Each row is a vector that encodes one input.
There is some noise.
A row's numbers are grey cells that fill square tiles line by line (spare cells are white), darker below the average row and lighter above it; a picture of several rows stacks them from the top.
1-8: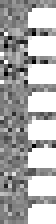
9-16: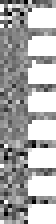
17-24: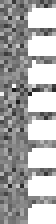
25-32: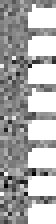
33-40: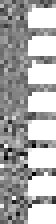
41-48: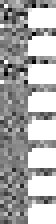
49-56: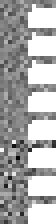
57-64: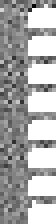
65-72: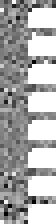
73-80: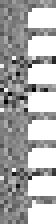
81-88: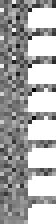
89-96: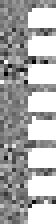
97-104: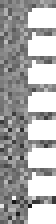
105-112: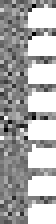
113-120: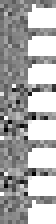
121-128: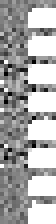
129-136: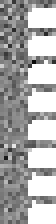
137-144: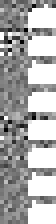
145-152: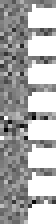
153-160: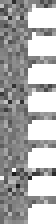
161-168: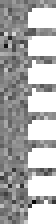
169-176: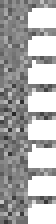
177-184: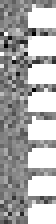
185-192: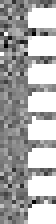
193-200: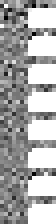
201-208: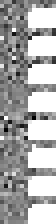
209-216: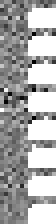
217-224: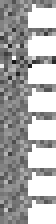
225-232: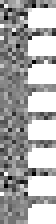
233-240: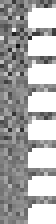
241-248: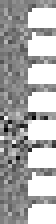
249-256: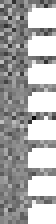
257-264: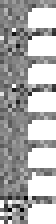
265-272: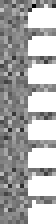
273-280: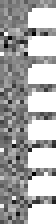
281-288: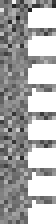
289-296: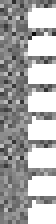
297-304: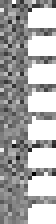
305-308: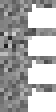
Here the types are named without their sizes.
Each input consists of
either a fixed value, or a node of a tree.
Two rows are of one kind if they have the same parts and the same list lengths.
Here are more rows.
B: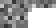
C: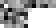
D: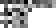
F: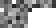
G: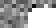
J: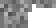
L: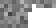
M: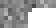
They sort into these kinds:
B, C, F, G, J, L, M
D

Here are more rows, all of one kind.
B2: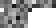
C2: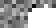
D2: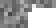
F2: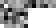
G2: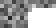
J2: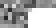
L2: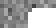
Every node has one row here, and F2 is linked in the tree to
J2.
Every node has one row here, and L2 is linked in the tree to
C2, D2 and J2.
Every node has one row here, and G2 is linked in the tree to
D2.
